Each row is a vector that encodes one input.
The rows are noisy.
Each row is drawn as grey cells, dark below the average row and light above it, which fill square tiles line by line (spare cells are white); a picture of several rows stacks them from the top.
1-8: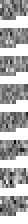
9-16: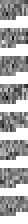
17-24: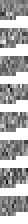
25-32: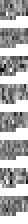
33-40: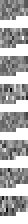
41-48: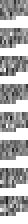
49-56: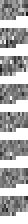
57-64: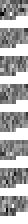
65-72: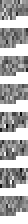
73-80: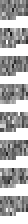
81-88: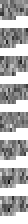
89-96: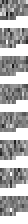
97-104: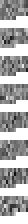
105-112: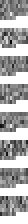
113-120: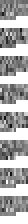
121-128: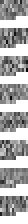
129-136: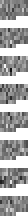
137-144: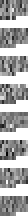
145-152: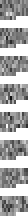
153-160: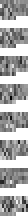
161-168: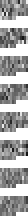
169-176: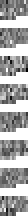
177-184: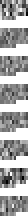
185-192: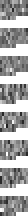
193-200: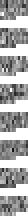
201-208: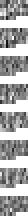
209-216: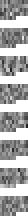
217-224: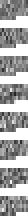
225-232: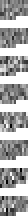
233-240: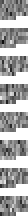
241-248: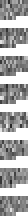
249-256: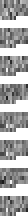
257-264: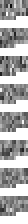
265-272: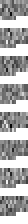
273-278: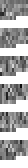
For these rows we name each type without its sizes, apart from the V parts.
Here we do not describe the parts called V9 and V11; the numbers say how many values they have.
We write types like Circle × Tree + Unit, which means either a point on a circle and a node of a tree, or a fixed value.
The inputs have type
Bool × Bool × Bool × Bool + Tree × Tree + V9 × V11.
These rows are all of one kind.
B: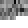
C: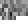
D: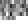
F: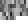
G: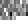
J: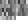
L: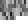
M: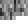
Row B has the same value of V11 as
G and M.
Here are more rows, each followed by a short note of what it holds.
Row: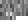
four true/false values
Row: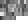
a node of each of two trees
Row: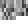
a value of V9 and a value of V11
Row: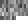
a node of each of two trees
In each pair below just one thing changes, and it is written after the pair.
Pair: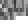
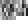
the value of V9
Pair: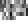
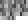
the value of V11
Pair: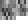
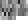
the value of V11
